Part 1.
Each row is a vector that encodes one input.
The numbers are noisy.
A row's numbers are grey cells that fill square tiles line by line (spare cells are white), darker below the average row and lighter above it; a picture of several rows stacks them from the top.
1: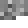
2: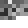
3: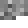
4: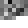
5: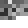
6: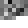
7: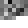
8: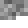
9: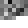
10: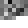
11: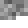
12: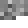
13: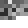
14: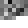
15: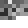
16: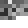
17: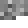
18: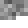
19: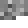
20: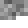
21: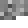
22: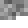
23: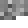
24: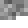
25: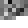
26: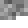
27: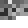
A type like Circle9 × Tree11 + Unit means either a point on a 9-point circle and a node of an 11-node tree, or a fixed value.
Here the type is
Line4.
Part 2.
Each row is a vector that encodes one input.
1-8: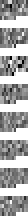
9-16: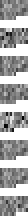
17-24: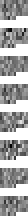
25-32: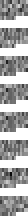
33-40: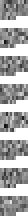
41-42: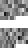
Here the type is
Tree9.
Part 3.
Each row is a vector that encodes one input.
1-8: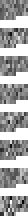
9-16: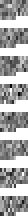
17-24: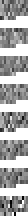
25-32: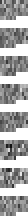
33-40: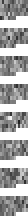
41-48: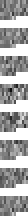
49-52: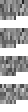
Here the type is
Label9.
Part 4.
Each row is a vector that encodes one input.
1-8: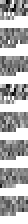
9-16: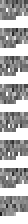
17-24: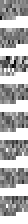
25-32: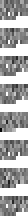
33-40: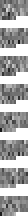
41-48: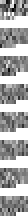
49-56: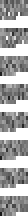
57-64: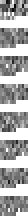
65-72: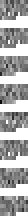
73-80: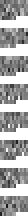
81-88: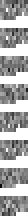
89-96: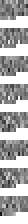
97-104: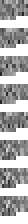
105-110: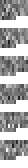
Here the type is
Circle6 + Unit.
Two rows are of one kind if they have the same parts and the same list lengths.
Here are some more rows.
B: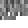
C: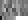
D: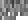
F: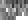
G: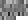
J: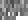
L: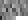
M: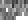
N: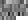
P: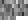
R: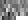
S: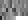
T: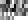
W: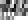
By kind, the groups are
B, C, D, F, G, J, L, M, N, P, R, S
T, W

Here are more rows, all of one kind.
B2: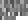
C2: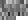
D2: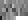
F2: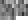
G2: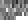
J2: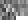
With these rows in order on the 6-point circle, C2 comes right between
F2 and J2.
